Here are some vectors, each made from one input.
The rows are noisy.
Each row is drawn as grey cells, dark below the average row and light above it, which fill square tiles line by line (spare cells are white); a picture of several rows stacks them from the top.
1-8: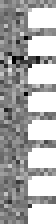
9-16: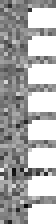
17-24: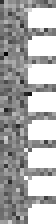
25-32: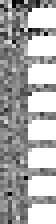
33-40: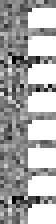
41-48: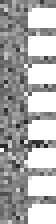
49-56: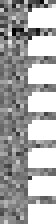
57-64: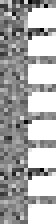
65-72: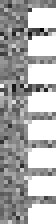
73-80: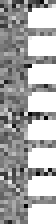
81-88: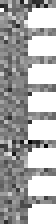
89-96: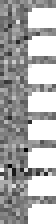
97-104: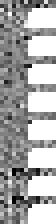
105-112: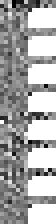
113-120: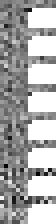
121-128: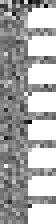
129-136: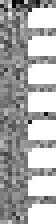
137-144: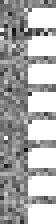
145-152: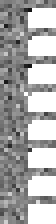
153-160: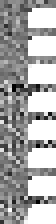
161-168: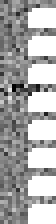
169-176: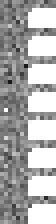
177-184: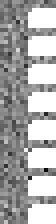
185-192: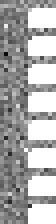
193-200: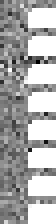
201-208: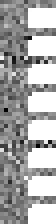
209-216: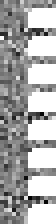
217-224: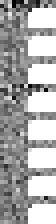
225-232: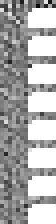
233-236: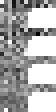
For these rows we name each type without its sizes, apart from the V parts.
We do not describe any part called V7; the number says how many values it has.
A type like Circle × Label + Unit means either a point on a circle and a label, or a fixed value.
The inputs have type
(Bool × Bool × Bool + Unit) × Circle + V7.
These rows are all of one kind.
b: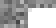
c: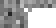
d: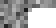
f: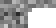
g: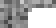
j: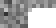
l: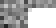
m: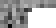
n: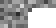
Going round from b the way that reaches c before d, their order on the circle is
b, f, n, c, l, d, m, g, j.
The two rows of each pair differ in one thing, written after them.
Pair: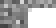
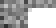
one of the three true/false values
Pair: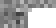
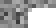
one of the three true/false values
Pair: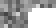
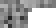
the place on the circle
